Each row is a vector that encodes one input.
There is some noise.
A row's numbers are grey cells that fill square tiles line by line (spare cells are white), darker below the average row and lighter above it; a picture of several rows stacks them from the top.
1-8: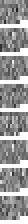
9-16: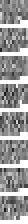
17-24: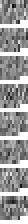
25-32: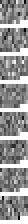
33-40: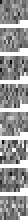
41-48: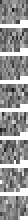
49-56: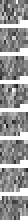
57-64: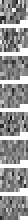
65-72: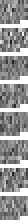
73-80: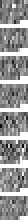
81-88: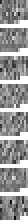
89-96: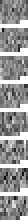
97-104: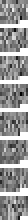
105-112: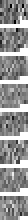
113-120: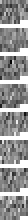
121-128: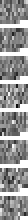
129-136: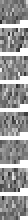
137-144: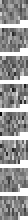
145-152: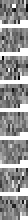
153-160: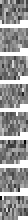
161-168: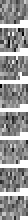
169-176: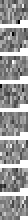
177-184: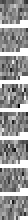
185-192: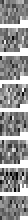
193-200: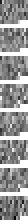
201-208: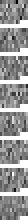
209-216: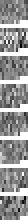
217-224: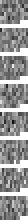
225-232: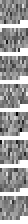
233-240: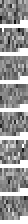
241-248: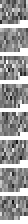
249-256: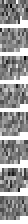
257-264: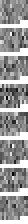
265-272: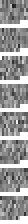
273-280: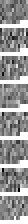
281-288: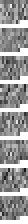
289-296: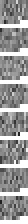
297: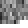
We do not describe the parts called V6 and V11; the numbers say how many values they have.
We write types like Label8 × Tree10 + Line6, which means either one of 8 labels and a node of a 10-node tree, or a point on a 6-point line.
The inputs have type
(Bool × Circle10 + Unit) × V6 × V11.
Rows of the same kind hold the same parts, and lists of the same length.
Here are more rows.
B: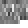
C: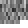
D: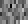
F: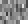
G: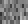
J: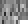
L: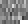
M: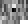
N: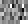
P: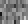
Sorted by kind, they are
B, D, G, P
C, F, J, L, M, N

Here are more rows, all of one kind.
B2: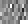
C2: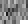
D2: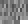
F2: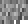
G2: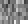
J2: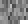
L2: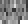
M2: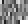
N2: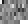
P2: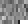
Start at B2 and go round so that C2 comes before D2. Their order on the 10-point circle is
B2, G2, L2, C2, N2, D2, M2, J2, P2, F2.
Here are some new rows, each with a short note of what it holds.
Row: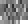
a point on a 10-point circle, a true/false value, a value of V6 and a value of V11
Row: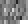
a value of V6 and a value of V11
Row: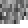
a value of V6 and a value of V11
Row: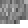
a value of V6 and a value of V11
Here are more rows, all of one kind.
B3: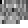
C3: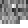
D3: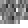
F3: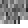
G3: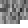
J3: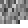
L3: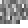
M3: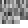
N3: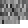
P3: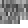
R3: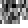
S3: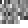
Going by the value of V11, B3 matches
C3, G3 and J3.
